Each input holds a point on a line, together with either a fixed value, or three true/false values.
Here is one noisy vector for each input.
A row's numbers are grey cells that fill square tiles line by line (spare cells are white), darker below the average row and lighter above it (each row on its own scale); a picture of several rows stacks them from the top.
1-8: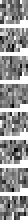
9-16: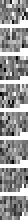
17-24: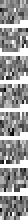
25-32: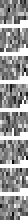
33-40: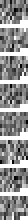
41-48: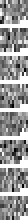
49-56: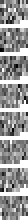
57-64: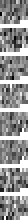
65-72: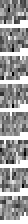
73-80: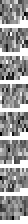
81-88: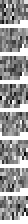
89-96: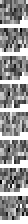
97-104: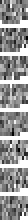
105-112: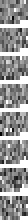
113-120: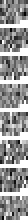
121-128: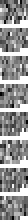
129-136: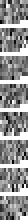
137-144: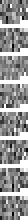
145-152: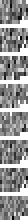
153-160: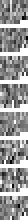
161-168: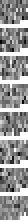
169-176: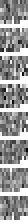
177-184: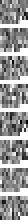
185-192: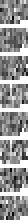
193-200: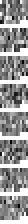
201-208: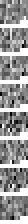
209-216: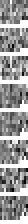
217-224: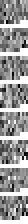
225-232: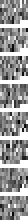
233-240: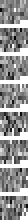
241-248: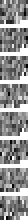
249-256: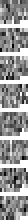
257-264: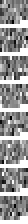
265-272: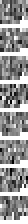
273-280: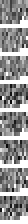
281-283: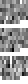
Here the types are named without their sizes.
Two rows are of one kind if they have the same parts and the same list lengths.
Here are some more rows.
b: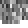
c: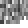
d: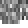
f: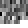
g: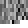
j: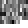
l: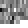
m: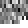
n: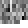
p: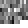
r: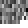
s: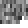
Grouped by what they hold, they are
b, c, d, g, j, l, m, n, p
f, r, s

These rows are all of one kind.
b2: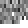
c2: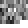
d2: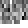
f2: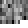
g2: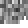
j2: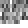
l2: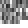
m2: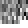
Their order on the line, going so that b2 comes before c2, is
d2, j2, l2, m2, b2, g2, c2, f2.
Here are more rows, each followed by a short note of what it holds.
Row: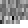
a point on a line and three true/false values
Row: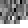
a point on a line
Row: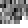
a point on a line
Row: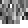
a point on a line and three true/false values
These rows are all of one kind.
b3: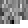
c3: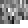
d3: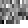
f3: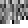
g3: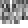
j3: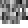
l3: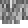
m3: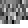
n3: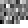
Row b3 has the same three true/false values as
c3 and d3.
